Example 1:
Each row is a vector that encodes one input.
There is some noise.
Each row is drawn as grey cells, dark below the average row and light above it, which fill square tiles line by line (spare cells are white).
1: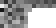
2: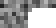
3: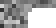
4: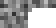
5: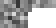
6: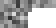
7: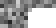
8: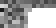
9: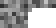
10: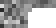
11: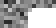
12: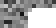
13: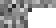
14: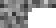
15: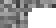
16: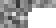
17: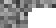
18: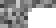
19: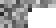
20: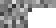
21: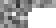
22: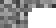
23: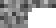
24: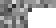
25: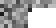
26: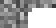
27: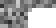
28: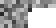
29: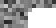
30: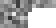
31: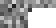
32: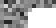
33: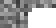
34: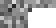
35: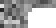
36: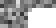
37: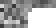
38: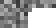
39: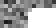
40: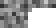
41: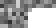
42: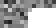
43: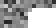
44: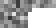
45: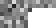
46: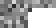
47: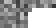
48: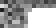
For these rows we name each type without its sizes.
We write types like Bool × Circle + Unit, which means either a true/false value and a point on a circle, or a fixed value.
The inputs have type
Circle.
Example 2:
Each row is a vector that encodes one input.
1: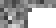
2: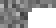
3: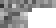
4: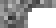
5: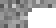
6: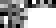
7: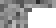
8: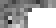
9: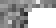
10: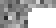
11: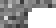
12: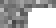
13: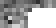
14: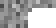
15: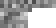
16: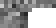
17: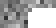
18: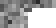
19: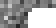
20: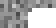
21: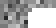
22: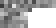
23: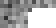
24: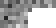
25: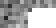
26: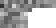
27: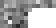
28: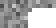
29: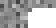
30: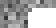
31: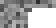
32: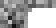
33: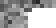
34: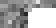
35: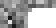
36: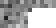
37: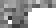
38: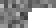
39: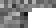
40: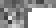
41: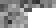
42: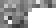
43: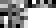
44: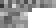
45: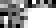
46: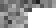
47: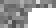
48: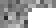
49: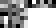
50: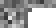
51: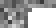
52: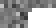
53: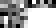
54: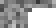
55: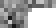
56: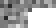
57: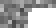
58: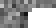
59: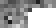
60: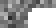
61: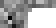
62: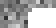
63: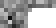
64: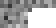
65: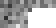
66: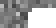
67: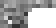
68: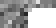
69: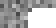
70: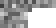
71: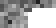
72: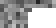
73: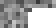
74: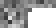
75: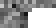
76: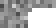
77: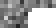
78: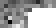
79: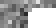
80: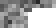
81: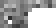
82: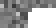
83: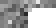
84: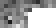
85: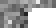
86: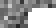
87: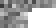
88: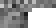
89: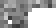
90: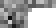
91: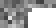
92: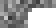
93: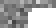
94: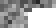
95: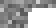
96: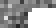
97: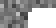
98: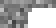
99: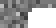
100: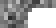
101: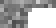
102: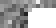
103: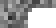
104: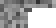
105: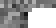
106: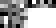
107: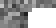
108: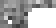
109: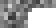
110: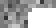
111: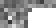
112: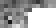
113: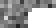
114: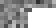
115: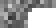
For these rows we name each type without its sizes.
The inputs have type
Bool × Bool × Bool × Bool + Unit.
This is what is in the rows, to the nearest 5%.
About 5% of them hold a fixed value. The rest hold four true/false values.
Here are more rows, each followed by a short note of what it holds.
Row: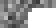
four true/false values
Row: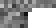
four true/false values
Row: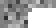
four true/false values
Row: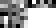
a fixed value
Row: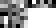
a fixed value
